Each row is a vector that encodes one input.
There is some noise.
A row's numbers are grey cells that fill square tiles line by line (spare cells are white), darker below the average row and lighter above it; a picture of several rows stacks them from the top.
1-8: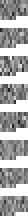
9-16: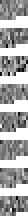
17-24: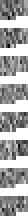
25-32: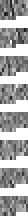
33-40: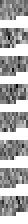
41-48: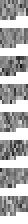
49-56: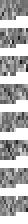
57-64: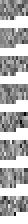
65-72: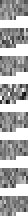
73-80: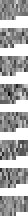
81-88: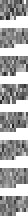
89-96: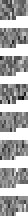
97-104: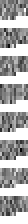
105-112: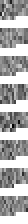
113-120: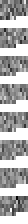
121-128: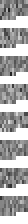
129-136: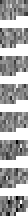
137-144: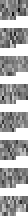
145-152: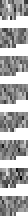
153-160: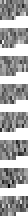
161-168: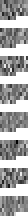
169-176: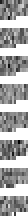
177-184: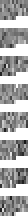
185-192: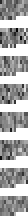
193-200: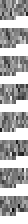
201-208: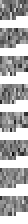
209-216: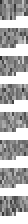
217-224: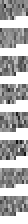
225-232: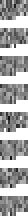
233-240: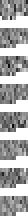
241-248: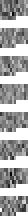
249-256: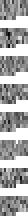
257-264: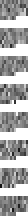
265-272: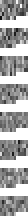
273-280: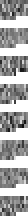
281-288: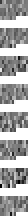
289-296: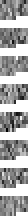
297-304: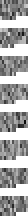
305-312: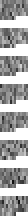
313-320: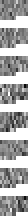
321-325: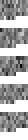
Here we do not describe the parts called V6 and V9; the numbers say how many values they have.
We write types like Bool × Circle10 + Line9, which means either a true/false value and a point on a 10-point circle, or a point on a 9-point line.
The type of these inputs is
(Bool × Bool × Bool + Unit) × Label11 + V6 × V9.
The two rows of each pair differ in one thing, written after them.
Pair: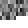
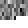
the value of V6
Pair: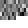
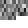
the value of V6
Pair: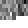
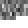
the value of V9
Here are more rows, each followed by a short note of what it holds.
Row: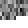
a value of V6 and a value of V9
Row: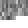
one of 11 labels and three true/false values
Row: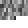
a value of V6 and a value of V9
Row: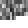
a value of V6 and a value of V9
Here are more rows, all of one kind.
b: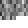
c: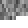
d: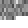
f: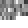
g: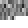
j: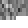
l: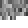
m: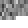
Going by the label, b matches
j and m.
